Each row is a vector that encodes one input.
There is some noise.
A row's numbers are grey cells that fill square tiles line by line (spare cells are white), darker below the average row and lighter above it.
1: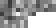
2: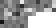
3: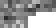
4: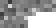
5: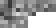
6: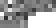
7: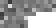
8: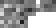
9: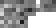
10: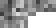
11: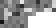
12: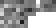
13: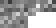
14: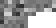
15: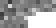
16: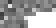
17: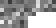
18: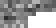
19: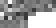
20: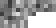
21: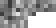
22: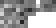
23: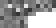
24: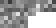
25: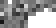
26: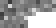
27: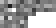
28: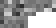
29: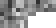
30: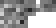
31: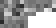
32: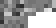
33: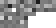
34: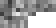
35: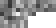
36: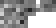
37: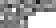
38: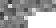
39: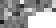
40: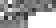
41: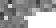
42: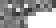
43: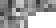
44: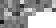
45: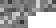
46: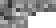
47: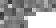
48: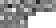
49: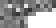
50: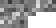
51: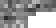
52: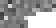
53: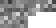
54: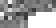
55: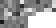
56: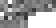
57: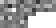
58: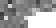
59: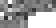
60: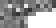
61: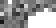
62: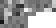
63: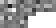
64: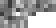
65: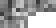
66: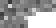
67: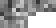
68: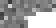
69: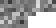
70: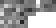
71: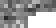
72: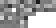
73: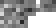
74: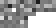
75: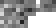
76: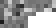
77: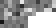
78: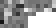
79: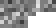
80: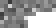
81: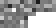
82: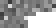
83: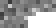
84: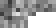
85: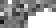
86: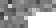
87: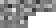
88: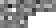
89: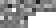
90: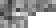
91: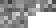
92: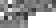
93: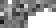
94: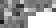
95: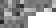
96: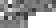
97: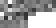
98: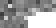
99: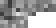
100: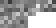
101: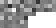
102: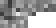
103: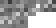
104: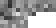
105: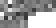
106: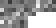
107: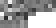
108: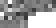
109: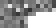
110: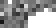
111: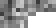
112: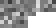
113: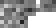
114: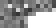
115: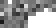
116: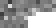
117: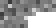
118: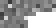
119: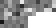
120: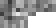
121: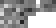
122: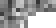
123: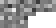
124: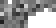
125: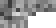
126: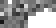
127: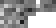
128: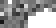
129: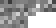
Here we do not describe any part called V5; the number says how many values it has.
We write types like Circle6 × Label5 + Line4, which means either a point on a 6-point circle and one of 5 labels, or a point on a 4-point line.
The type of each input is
List2(Line4) × V5.
